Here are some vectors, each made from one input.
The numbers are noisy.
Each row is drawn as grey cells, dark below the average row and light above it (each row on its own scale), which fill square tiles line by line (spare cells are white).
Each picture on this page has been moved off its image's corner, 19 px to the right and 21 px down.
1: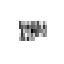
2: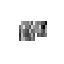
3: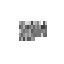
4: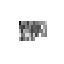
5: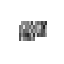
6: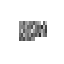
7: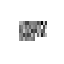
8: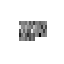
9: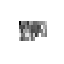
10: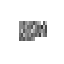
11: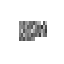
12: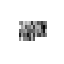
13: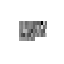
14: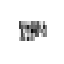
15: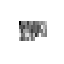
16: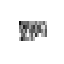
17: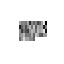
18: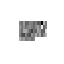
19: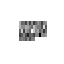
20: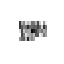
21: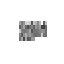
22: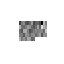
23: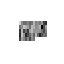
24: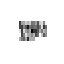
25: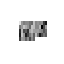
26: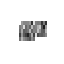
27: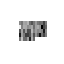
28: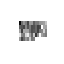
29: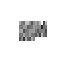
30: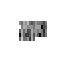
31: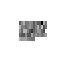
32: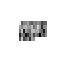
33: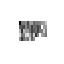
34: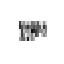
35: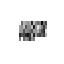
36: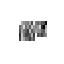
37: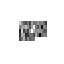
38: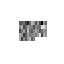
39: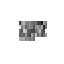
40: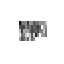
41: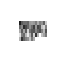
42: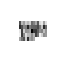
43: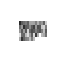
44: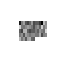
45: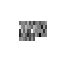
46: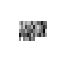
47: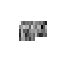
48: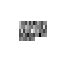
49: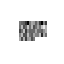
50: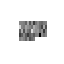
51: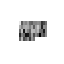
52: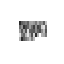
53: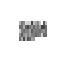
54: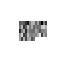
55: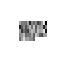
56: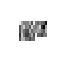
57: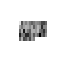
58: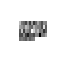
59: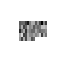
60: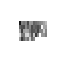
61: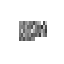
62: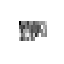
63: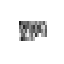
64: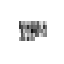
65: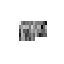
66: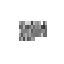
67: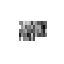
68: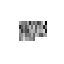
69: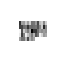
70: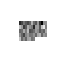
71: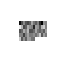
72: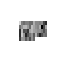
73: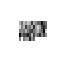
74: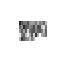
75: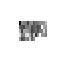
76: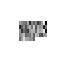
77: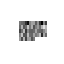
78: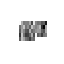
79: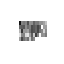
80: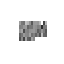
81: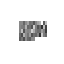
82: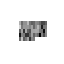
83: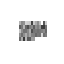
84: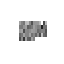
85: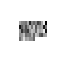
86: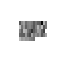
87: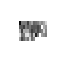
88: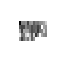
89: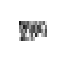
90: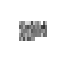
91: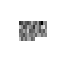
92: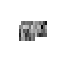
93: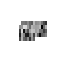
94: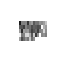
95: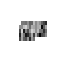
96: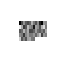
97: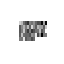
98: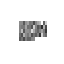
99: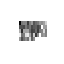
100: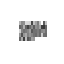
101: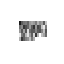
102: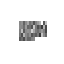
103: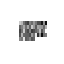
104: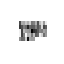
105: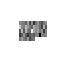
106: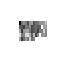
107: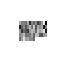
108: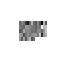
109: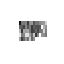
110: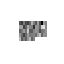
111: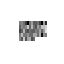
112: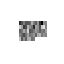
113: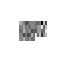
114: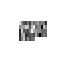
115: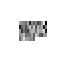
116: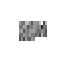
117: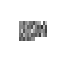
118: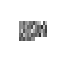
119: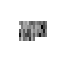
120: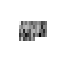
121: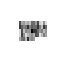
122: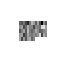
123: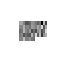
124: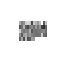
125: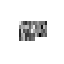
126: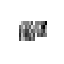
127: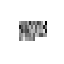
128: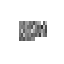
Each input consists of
a list of up to two points on a 6-point line.
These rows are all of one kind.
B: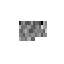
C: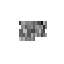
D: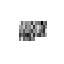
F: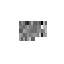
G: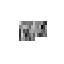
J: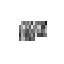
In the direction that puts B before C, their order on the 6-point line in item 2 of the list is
J, G, F, D, B, C.
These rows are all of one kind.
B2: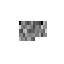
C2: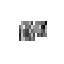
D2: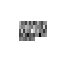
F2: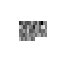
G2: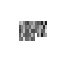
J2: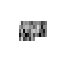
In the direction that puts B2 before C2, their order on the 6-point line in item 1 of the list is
F2, B2, G2, C2, J2, D2.
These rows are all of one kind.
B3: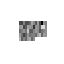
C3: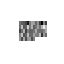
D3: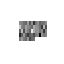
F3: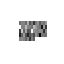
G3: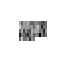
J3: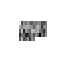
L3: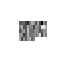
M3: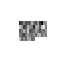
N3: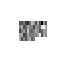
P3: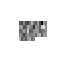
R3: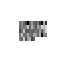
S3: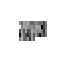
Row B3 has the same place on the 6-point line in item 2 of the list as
J3 and P3.
